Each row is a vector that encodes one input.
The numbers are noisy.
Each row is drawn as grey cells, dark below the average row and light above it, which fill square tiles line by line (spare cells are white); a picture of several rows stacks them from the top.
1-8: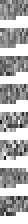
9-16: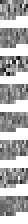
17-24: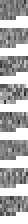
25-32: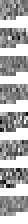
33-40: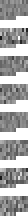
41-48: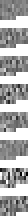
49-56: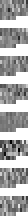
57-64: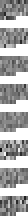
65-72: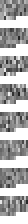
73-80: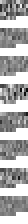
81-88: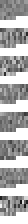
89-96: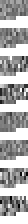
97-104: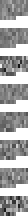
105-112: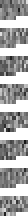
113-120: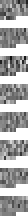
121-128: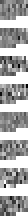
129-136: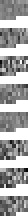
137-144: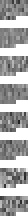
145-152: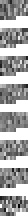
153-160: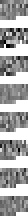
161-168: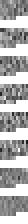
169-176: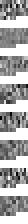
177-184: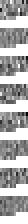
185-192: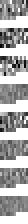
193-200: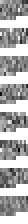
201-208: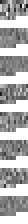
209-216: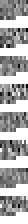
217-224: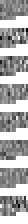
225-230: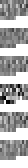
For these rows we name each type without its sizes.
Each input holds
a point on a line and a node of a tree.
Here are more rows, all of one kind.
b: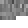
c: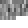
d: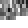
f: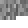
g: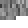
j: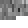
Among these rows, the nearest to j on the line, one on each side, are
f and g.
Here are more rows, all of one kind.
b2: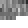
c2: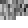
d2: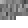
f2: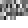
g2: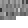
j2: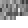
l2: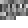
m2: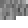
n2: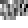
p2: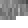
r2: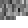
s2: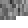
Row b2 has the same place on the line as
d2 and m2.
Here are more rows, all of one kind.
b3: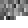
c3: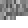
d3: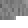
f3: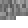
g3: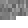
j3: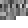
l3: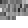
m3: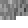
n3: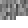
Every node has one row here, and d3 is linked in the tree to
c3 and l3.
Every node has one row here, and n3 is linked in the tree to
c3 and m3.
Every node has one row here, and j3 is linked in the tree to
l3.
